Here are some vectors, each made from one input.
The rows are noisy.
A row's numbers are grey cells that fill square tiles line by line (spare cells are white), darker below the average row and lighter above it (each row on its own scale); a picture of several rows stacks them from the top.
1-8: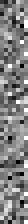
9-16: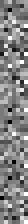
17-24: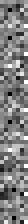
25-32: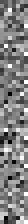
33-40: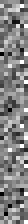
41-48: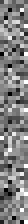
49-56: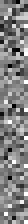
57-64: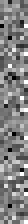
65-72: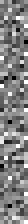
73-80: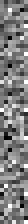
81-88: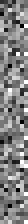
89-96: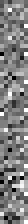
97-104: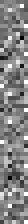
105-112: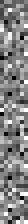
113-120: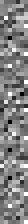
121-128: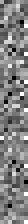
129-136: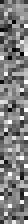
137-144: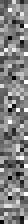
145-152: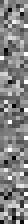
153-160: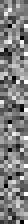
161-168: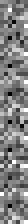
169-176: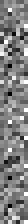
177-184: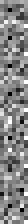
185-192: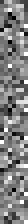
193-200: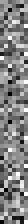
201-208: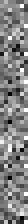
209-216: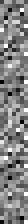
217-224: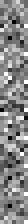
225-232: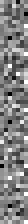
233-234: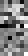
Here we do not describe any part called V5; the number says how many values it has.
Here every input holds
a list of up to two items, each one of 12 labels and a value of V5.
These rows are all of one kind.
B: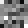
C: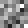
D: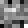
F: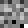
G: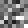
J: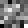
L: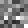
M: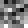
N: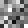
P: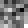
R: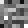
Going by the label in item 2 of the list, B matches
F, M, N and P.
